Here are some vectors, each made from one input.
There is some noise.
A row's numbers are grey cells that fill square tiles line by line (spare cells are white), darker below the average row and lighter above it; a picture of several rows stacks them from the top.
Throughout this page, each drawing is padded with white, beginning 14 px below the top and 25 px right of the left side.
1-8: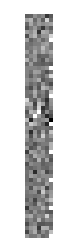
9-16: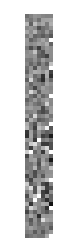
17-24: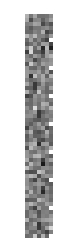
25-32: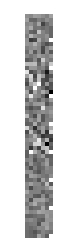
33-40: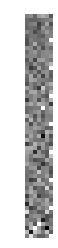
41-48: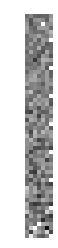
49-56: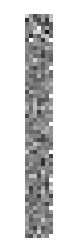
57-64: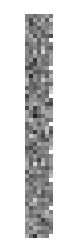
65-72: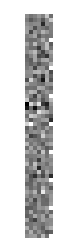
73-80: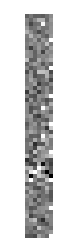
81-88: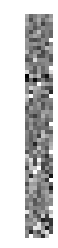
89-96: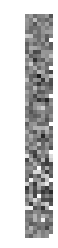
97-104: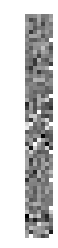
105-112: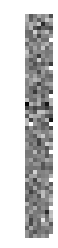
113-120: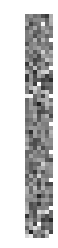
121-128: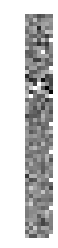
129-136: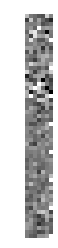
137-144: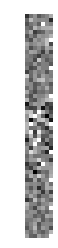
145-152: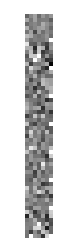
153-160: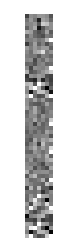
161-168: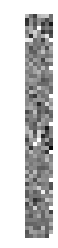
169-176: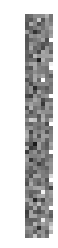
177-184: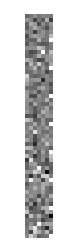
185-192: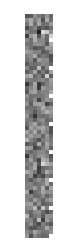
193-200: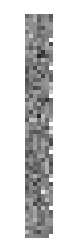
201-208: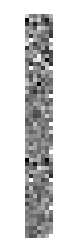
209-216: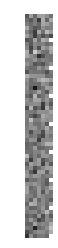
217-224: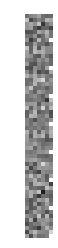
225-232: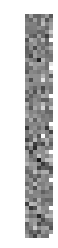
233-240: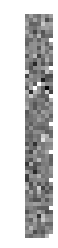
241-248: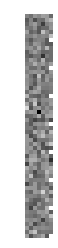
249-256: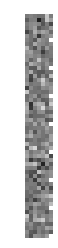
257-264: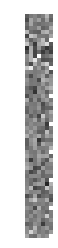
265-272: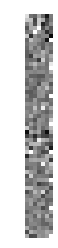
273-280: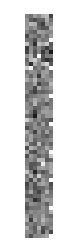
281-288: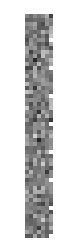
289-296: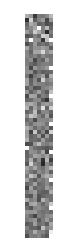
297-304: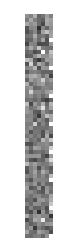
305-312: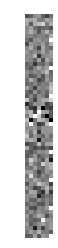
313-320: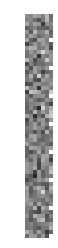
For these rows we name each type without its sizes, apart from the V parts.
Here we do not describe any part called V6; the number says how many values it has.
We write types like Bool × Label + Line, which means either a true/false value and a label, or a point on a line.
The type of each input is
Bool × Bool × Bool × Bool × Label + V6.
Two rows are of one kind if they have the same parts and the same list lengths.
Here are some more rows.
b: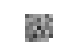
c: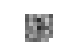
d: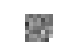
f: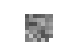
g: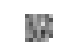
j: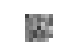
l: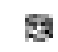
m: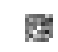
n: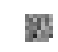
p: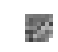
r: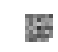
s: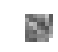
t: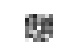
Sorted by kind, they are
b, c, d, f, g, j, n, p, r, s
l, m, t

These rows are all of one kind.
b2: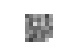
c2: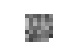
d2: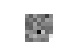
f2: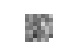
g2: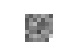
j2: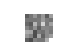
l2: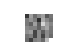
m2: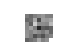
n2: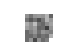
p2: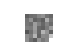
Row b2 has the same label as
d2, g2, j2 and m2.
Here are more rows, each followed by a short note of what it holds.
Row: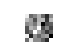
a value of V6
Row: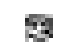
a value of V6
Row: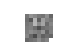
a label and four true/false values
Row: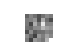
a label and four true/false values
